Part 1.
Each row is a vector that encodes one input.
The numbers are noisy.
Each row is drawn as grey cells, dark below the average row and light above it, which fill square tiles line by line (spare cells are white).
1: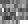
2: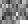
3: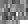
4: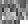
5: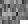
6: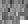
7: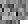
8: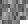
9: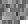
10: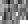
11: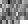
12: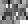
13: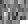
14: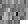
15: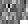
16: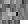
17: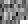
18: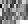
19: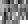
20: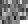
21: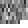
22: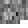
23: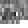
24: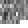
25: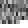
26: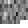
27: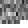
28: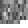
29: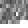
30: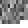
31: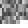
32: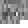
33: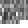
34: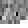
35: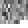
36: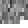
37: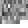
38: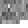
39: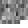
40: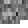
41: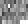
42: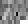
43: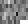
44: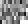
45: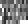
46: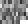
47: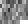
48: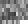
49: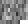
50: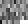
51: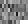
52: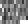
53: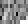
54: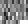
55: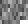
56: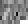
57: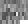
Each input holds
a point on a 7-point line and a true/false value.
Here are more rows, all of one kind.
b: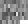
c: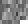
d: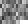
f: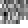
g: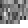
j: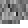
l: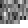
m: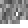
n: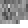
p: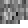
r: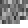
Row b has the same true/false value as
d, f, m and n.
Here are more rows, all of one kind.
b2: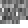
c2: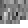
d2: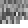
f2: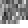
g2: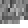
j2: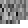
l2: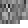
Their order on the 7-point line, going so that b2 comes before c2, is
g2, b2, c2, d2, l2, j2, f2.
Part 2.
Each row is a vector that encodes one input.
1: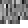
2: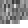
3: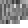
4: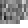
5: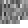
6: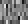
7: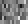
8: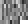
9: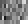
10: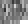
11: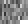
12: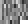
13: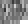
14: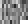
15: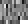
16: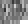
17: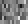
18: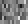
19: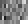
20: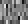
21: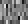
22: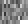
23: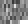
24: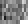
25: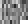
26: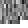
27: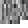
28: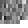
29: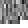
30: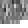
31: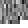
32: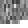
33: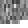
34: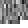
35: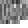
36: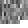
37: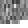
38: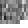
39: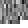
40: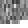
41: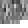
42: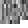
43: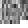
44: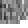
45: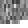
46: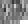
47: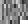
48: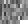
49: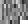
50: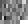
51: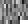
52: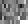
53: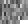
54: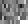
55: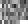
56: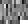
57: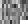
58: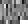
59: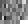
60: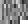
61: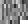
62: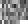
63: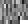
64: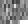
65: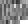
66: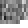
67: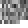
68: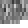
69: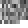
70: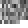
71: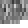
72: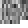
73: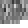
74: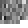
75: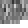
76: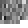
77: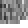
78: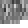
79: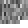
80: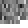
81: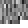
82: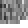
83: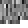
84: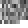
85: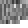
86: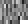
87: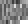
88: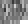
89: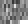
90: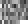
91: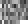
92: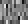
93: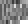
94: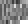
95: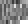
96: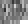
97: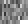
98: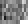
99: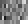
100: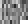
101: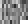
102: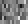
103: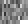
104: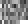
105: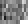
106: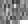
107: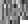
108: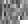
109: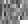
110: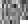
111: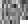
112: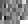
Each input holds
either a point on a 5-point line, or a point on an 8-point line.
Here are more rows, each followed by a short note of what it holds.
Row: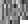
a point on a 5-point line
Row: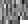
a point on a 5-point line
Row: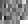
a point on an 8-point line
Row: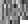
a point on a 5-point line
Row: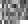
a point on a 5-point line
